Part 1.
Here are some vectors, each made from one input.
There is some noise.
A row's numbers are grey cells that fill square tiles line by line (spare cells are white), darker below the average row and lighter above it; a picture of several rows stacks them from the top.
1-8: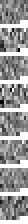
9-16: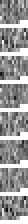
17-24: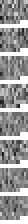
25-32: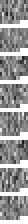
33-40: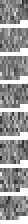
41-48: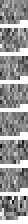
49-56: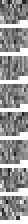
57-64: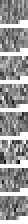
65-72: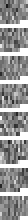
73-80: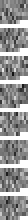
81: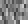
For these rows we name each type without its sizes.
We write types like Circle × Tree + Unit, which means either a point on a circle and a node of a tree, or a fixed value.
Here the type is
Bool × (Tree + Unit).
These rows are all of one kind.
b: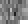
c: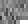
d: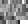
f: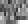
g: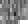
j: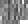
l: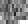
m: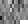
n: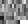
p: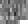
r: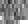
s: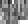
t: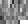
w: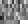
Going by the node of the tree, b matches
c, g, m and p.
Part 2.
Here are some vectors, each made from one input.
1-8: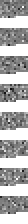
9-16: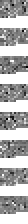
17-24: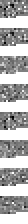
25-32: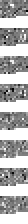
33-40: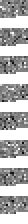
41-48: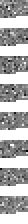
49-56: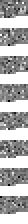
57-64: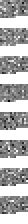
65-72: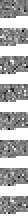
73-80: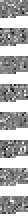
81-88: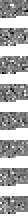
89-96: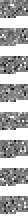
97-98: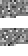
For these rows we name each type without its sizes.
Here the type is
Bool × Line.
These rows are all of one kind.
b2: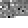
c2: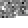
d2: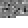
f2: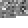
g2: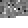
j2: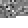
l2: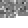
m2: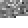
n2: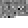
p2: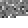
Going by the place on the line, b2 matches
c2 and f2.
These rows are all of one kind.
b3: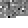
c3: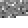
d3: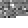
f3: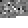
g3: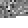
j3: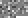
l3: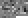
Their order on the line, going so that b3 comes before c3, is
g3, j3, f3, l3, b3, d3, c3.
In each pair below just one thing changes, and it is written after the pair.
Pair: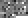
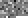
the place on the line
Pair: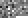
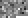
the place on the line
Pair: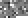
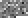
the true/false value
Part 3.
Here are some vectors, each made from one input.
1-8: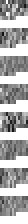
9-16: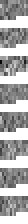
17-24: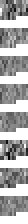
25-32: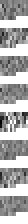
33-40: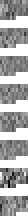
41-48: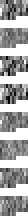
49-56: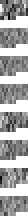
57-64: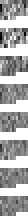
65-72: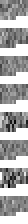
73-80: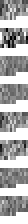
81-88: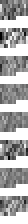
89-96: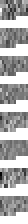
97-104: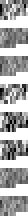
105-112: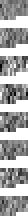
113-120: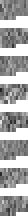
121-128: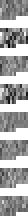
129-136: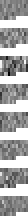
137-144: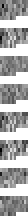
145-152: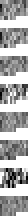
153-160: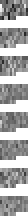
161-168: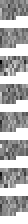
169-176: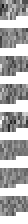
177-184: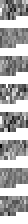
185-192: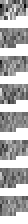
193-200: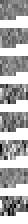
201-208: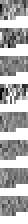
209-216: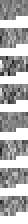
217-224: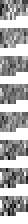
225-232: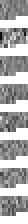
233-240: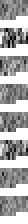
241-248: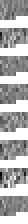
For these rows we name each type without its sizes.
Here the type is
List(Line).
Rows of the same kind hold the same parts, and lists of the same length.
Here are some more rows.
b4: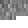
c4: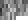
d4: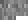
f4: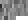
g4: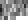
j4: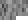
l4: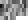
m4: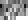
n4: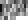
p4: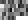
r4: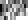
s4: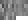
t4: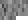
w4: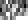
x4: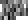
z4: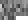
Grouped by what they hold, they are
b4, c4, d4, j4, s4, t4, x4, z4
f4, g4, l4, m4, n4, r4
p4, w4

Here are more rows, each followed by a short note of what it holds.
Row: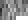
a list of one item
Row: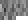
a list of one item
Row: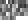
the empty list
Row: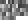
the empty list
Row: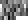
a list of one item
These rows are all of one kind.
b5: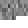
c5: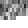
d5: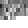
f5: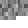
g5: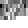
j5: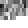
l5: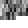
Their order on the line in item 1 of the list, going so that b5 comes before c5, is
j5, b5, c5, f5, g5, d5, l5.
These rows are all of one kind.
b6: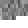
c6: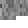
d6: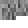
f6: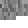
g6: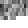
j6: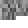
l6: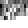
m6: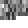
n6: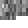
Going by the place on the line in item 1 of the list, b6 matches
d6 and g6.
